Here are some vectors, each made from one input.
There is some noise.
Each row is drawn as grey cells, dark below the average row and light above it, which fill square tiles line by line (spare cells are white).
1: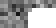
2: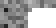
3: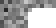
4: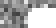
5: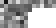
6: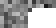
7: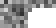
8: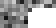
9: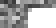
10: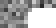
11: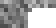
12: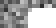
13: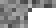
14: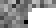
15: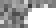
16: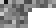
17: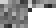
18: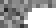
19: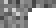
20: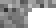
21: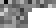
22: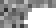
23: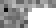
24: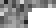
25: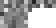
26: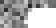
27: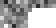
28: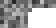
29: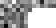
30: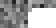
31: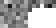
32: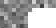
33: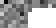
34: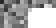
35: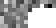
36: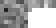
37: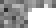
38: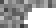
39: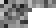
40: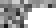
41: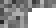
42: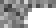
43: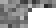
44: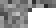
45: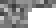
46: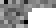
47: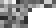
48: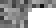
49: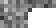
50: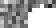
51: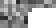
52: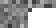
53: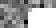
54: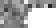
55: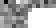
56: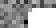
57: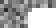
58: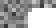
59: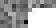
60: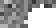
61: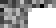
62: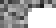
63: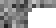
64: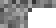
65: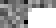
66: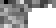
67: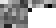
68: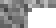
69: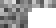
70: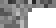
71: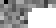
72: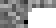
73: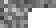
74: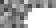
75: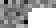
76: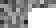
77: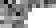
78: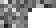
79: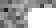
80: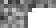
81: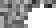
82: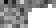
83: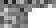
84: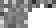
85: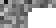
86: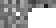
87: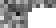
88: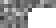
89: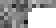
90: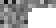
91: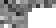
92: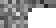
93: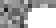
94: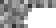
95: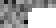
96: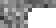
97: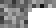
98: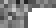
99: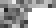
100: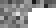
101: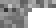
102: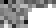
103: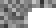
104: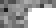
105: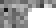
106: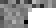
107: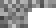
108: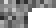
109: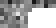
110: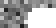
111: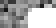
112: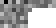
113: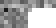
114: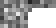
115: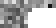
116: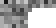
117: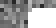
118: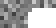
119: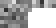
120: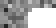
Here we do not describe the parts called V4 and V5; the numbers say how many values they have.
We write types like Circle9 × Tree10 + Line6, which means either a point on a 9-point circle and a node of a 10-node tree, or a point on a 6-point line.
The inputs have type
(Bool × Bool × Bool × V5 + Circle6 × Circle6) × V4.
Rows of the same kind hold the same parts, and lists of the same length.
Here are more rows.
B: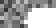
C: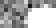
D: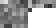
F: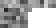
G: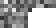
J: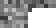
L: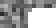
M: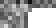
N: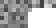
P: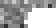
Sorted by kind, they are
B, C, L, P
D, F, G, J, M, N

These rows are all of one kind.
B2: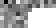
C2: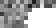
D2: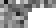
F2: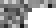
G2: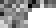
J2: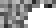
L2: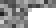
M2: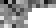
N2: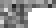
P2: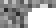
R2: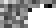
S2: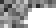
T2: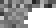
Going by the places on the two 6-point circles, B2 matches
C2, D2 and J2.
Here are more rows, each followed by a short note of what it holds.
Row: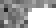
three true/false values, a value of V4 and a value of V5
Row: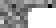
a point on each of two 6-point circles and a value of V4
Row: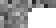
three true/false values, a value of V4 and a value of V5
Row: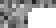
three true/false values, a value of V4 and a value of V5
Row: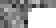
three true/false values, a value of V4 and a value of V5
